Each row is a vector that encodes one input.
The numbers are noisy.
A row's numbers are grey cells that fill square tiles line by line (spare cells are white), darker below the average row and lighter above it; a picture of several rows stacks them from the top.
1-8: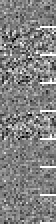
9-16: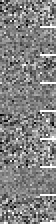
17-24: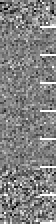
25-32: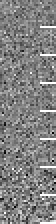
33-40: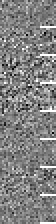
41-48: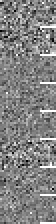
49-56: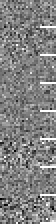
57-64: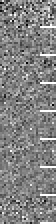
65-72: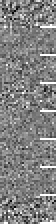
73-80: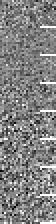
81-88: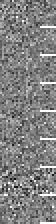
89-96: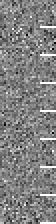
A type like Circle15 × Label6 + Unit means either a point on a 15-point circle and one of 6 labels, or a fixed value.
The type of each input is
Bool × (Line3 × Line7 + Unit) + Circle6.
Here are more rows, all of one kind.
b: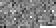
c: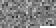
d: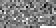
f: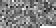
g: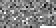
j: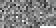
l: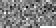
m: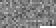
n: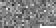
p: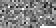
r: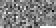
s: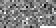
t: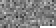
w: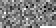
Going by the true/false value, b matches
c, m, n and t.
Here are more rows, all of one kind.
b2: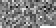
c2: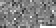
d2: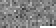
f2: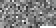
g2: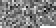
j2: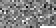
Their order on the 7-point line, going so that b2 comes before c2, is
b2, g2, d2, f2, j2, c2.
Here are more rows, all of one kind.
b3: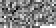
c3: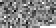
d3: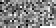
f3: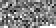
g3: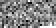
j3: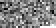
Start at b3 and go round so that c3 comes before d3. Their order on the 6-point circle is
b3, c3, j3, d3, g3, f3.
